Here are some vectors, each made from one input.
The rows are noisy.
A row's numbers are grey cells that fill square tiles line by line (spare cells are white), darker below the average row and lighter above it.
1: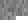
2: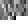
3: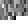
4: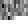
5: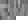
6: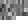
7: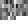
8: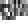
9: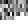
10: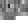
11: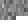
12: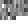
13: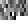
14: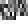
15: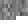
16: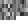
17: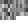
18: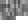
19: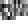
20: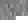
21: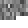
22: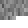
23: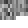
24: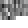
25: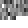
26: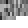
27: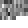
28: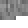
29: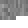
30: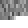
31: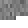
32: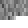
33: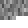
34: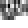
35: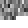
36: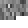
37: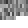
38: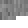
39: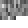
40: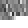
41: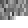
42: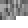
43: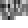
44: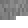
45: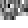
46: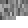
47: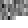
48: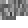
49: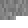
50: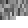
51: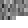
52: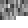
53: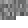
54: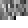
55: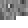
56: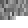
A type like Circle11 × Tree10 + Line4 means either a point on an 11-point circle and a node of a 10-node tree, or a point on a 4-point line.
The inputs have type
Bool × Label7 + Unit.
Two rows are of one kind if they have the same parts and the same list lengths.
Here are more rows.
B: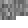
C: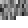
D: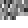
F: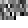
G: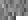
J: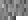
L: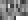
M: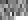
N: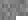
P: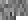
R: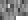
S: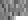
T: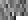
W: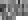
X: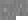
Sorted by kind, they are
B, D, F, G, J, L, M, N, P, R, S, T, X
C, W

